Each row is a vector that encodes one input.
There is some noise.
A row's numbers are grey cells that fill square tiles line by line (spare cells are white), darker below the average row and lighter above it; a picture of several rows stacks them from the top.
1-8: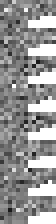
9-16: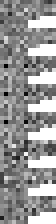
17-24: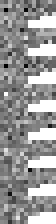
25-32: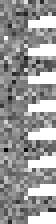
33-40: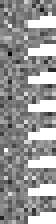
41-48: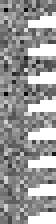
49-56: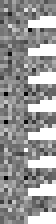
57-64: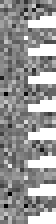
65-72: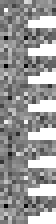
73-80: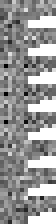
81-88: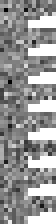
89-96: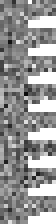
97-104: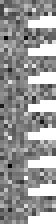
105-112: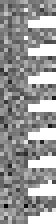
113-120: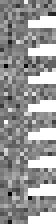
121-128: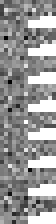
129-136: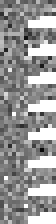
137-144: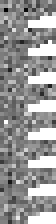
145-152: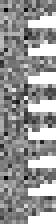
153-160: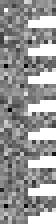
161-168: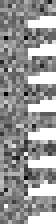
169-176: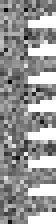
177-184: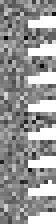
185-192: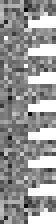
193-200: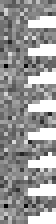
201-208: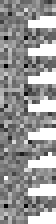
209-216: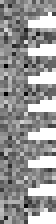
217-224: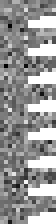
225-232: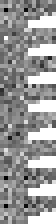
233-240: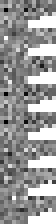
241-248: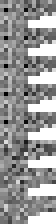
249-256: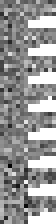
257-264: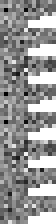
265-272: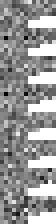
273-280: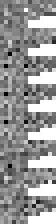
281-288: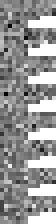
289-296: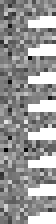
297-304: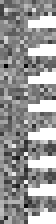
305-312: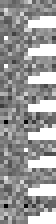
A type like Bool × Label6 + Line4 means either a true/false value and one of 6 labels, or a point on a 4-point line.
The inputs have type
Circle6 + Label9 × Label9.
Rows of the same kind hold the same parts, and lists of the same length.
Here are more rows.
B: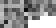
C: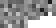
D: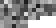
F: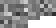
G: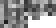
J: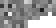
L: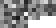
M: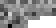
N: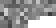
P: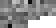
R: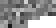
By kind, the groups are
B, D, G, L
C, F, J, M, N, P, R

